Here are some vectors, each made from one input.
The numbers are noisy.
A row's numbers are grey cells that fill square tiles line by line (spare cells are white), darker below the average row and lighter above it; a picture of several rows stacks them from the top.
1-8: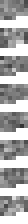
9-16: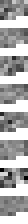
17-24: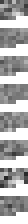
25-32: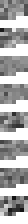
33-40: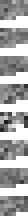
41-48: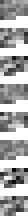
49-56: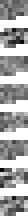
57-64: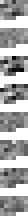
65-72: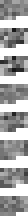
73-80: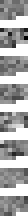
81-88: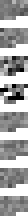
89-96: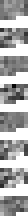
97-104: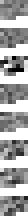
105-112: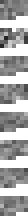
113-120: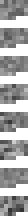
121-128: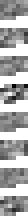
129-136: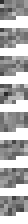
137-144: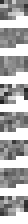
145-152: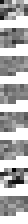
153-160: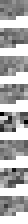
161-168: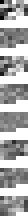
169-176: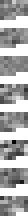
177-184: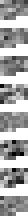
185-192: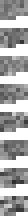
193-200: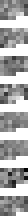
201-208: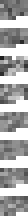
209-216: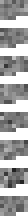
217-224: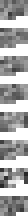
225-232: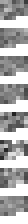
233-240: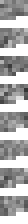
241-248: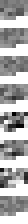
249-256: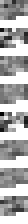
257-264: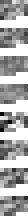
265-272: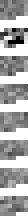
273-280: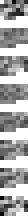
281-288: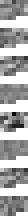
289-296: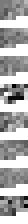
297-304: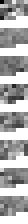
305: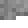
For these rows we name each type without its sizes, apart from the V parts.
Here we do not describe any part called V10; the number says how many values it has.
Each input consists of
a list of items, each a true/false value and a value of V10.
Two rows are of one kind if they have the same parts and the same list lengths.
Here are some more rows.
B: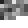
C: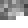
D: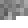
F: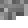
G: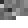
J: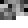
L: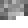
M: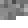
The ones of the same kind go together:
B, D, F, G, M
C, L
J

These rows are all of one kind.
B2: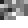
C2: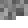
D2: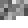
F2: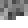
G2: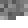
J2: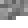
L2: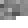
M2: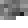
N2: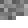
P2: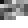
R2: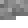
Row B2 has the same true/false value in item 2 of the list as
C2 and N2.
